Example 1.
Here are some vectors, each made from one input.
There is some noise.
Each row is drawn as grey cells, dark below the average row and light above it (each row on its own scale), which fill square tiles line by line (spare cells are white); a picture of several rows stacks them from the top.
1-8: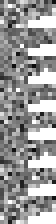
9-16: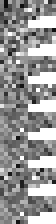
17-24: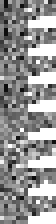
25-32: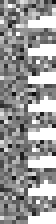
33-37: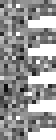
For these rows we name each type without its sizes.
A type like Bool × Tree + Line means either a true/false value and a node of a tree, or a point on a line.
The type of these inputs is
Label.
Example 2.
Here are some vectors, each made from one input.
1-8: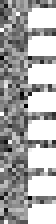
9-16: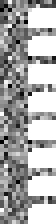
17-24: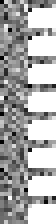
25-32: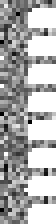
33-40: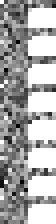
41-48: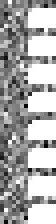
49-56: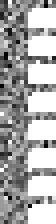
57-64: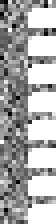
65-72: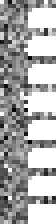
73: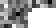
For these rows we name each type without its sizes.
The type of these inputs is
Bool × Bool × Bool.
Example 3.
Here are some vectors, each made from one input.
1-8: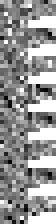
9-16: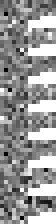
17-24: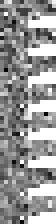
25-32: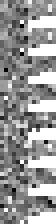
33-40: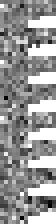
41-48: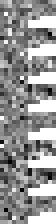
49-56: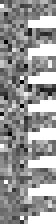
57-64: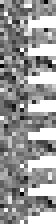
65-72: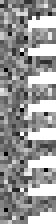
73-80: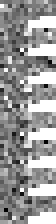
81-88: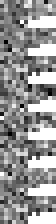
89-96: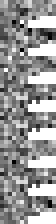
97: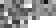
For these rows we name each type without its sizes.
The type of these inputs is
Line × Line + Unit.
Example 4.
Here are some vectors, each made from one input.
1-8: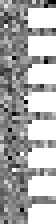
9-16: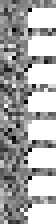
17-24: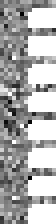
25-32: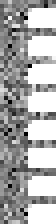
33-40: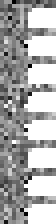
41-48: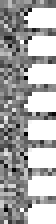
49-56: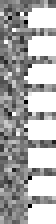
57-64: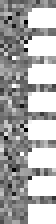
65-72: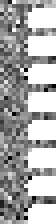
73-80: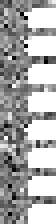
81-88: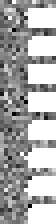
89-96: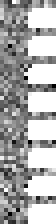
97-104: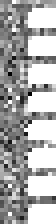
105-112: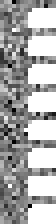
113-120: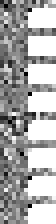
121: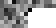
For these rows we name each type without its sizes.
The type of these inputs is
Bool × Bool × Bool + Unit.
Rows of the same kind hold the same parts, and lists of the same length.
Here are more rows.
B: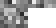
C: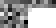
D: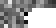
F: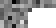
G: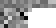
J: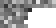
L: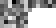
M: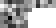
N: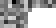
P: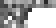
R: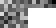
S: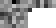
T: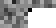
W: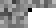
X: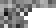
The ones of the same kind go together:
B, C, D, F, G, J, M, P, R, S, T, W, X
L, N

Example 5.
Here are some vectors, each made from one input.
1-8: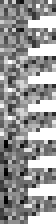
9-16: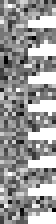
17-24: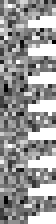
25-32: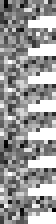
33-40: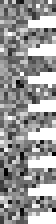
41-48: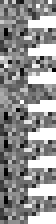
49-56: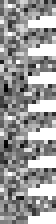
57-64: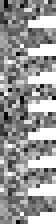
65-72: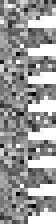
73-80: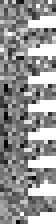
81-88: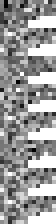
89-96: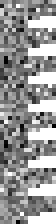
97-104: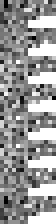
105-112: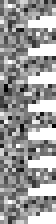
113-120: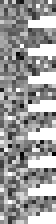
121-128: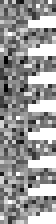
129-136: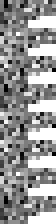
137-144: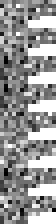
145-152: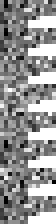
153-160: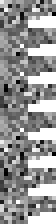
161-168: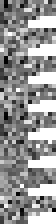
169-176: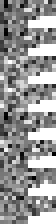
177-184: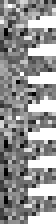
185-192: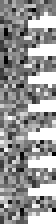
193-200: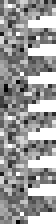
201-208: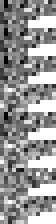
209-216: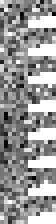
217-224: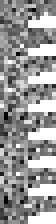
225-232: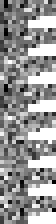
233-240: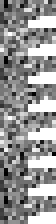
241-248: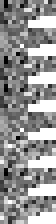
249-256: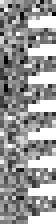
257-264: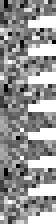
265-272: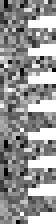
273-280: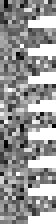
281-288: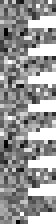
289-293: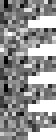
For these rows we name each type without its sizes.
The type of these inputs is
Label.
